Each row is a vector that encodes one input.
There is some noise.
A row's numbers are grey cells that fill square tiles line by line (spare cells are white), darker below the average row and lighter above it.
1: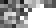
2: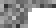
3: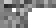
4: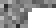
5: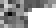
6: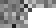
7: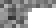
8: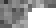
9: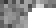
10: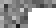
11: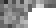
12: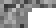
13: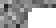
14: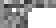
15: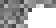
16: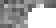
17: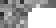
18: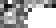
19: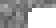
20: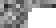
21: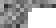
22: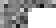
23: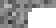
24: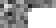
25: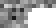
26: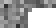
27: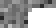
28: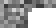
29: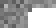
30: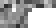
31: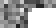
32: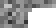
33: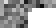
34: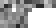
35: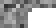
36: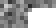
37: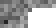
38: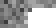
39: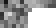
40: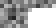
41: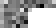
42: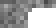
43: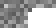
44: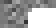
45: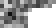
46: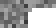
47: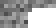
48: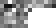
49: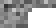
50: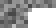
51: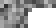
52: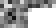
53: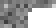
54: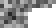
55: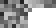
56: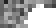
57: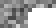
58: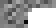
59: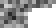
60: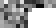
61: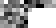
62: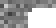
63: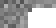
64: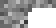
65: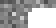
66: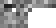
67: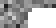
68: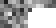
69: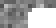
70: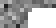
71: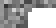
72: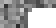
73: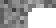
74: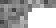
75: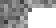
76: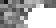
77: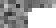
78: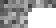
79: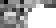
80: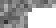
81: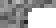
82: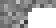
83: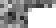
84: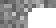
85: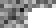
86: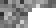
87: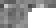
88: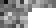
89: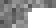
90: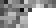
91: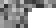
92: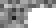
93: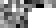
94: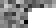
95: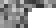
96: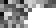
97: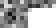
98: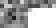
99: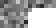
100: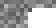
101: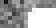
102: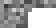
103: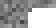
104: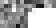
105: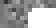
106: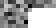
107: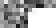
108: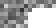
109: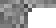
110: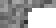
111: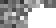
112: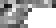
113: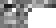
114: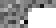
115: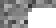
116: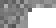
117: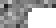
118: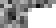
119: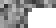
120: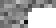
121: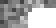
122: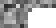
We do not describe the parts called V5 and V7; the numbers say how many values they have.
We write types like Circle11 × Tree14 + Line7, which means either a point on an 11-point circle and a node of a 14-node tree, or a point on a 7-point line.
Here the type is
(Line6 + V7) × V5 + Tree8.
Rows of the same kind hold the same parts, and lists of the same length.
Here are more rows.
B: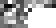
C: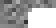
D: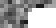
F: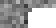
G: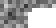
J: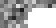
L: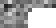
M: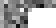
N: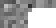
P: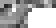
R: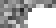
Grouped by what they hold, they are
B, L, M, P
C, D, F
G, J, N, R

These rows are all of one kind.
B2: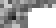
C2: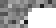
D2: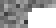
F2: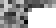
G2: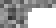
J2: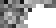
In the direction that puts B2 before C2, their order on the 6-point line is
B2, G2, F2, J2, D2, C2.
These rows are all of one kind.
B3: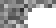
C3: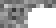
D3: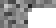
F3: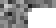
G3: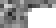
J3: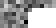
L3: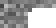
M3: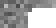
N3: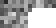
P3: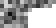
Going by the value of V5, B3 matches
L3, M3 and P3.
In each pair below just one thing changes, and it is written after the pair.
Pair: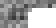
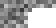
the value of V5
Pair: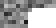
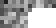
the value of V5
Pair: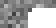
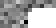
the place on the 6-point line
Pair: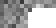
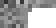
the value of V5
